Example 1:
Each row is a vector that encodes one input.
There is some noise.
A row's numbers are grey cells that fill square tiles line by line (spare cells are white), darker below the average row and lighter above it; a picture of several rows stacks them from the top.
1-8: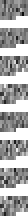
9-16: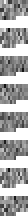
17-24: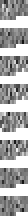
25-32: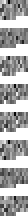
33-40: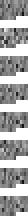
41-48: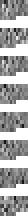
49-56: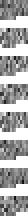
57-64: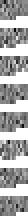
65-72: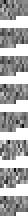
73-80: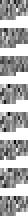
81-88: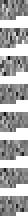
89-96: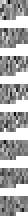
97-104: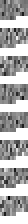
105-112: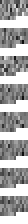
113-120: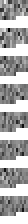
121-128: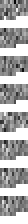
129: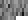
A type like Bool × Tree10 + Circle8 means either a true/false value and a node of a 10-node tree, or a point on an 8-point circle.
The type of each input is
Line7 + Line8.
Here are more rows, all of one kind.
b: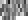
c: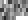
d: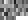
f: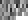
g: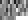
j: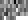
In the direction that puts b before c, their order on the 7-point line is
b, c, d, j, g, f.
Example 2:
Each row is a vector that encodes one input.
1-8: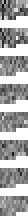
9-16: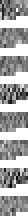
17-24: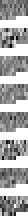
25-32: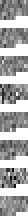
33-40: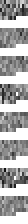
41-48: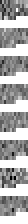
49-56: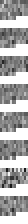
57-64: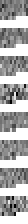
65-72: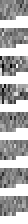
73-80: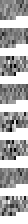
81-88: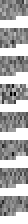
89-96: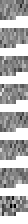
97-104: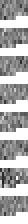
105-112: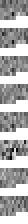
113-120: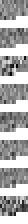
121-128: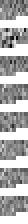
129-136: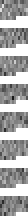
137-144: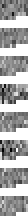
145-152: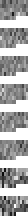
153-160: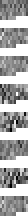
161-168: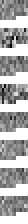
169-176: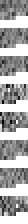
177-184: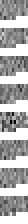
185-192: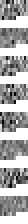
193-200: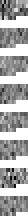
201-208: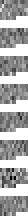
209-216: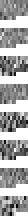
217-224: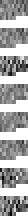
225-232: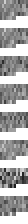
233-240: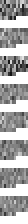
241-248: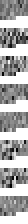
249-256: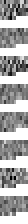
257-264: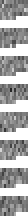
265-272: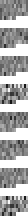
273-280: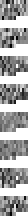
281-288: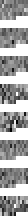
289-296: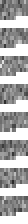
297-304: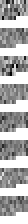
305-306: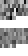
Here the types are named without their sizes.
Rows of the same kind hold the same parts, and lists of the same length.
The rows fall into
2 kinds.
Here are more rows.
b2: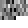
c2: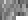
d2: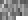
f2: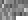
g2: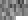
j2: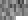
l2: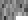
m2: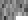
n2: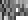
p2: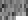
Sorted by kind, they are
b2, n2
c2, d2, f2, g2, j2, l2, m2, p2

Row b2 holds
a point on a circle.
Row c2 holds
five true/false values.
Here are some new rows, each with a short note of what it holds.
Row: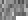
five true/false values
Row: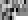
a point on a circle
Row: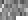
five true/false values
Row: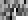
a point on a circle
